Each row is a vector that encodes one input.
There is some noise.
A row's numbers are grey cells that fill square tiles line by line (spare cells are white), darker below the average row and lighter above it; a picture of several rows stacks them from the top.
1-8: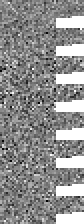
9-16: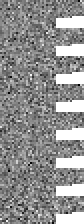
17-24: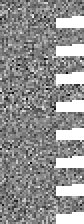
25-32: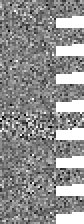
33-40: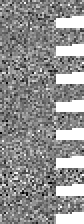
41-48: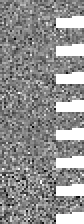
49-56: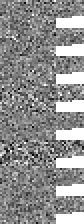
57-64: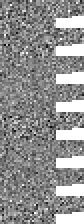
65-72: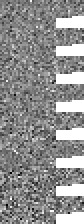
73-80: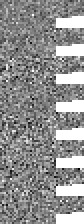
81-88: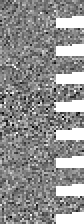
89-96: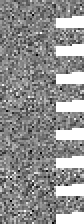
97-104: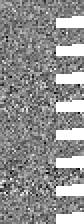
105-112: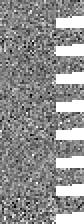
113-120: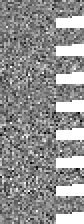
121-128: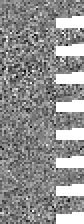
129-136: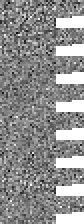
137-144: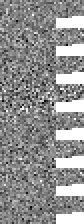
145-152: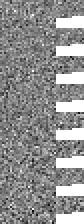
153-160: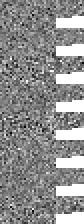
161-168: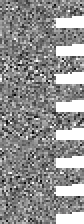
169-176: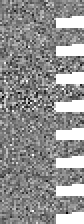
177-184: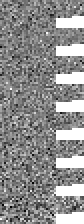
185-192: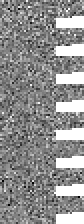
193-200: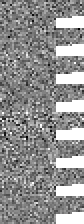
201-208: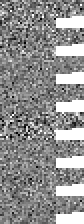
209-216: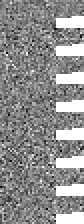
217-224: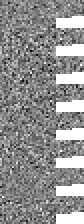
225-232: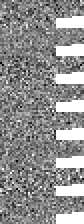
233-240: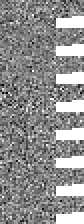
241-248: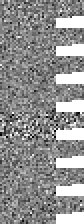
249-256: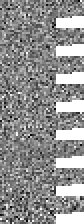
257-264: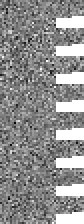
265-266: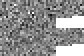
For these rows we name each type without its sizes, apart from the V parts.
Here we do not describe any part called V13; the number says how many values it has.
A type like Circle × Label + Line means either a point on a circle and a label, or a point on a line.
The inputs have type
(Bool × Bool × Bool × Bool + Unit) × V13 + Label × Label.
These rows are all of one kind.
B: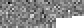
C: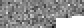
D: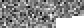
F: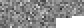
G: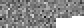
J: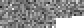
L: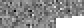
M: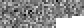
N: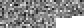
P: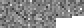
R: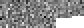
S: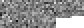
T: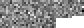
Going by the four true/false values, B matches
C, G, R and T.
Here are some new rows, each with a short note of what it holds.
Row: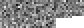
two labels
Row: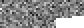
a value of V13
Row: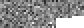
four true/false values and a value of V13
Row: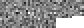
four true/false values and a value of V13
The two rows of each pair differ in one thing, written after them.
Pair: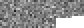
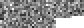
one of the four true/false values
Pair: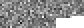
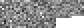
one of the four true/false values
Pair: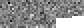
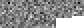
one of the four true/false values
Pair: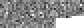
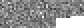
one of the four true/false values
